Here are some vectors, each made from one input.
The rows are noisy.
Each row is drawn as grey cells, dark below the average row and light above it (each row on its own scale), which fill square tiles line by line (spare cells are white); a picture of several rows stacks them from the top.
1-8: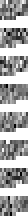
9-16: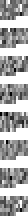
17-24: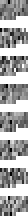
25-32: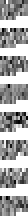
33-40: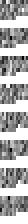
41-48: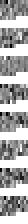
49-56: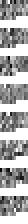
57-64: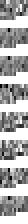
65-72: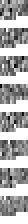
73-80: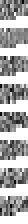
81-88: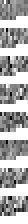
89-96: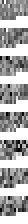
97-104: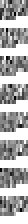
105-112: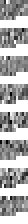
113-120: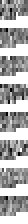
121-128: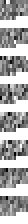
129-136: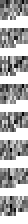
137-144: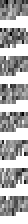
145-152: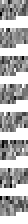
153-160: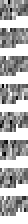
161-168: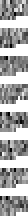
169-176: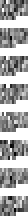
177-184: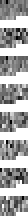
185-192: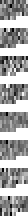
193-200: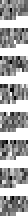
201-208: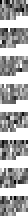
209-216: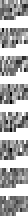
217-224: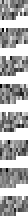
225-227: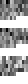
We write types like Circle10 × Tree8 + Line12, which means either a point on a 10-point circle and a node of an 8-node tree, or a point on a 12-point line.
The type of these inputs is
Bool × (Line7 + Line11).
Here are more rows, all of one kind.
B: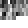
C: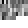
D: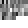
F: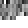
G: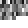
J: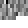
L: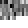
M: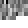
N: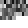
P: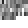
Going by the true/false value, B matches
G, L and N.
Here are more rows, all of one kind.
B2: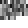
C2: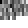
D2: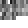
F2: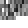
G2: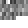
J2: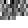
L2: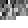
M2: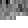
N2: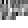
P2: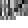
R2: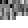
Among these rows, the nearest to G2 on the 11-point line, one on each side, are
D2 and F2.
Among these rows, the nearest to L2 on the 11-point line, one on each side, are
M2 and N2.
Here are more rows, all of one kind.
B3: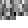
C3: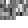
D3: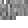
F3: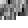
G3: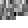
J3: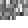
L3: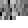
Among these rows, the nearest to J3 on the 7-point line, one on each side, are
C3 and L3.
